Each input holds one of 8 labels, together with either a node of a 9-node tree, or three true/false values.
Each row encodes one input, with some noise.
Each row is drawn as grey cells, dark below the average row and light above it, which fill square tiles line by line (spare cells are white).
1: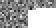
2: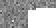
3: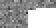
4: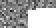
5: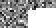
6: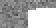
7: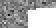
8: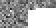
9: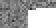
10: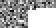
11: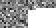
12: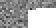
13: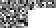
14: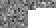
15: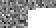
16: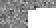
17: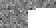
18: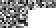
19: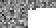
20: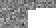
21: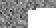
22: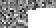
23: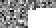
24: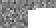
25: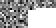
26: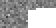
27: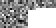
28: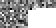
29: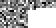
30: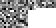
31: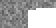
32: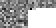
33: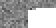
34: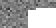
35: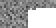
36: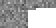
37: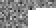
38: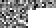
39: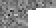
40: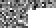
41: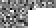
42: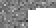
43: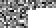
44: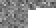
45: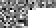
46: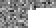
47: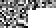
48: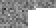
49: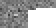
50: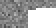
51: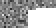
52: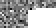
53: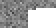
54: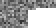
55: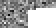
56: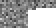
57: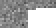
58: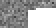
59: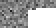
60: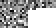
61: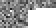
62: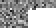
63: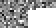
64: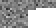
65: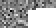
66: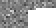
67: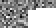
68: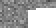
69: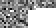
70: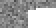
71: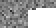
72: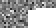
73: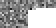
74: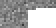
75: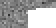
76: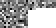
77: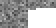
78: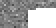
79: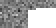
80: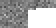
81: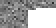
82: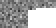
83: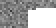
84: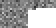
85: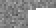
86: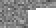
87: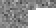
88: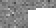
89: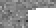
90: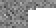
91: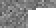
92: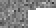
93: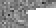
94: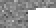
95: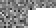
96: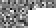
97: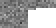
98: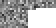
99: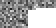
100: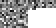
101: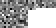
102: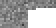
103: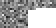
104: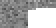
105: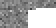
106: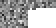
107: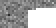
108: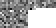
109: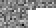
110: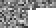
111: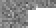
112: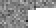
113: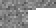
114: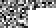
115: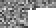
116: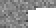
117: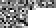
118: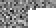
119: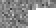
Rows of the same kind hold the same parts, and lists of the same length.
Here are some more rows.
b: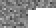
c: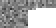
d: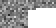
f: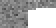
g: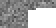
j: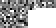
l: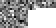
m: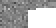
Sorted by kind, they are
b, g, l
c, d, f, j, m

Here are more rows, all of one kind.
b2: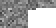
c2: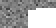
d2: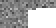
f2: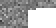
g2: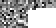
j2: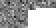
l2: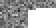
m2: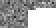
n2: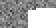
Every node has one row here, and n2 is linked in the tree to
b2 and j2.
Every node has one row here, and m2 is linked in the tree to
j2.
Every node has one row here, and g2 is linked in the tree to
c2 and d2.
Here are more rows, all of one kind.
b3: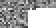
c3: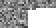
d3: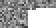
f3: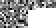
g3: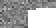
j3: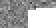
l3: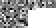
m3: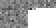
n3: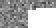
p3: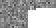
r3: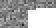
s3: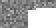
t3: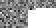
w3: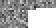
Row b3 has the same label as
c3, d3, g3 and s3.
